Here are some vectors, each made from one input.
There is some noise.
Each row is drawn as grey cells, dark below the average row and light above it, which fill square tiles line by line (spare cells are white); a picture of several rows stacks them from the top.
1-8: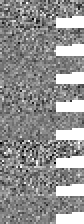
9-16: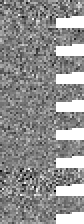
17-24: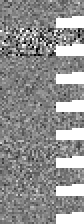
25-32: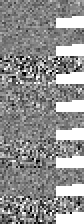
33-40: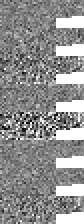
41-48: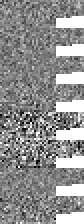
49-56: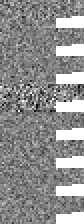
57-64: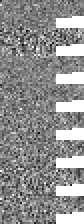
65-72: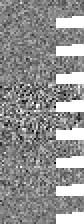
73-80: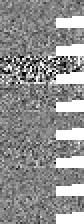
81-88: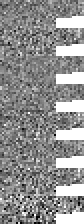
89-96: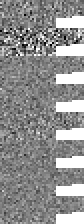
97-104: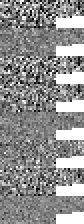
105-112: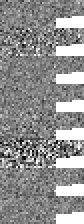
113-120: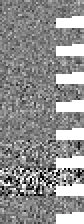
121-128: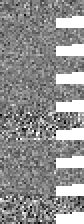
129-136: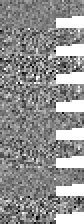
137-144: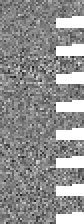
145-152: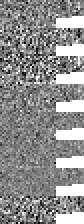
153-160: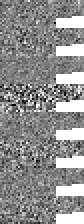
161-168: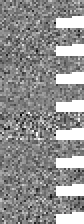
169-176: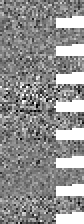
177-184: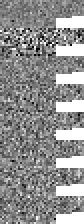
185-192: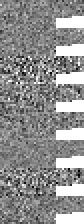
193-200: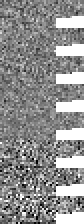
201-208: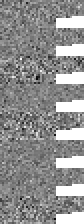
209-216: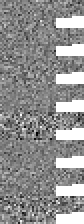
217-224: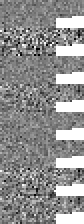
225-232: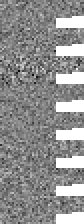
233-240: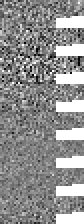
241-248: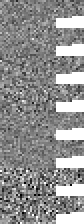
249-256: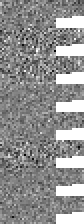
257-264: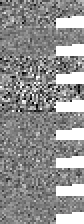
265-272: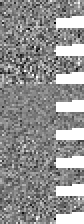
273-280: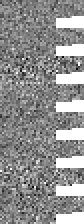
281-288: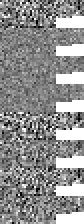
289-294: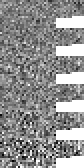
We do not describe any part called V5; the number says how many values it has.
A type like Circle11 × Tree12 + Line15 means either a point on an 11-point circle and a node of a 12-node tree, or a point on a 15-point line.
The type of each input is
Bool × Bool × Bool × (Line10 + V5).
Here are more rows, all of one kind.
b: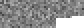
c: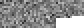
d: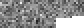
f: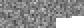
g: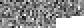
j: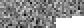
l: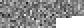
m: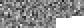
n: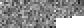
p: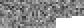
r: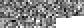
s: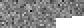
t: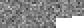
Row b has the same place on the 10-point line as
j and l.
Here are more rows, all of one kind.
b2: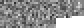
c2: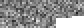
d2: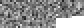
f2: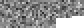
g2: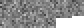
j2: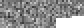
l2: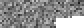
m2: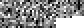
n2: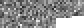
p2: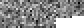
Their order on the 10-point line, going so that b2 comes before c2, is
g2, l2, f2, b2, j2, c2, n2, d2, p2, m2.
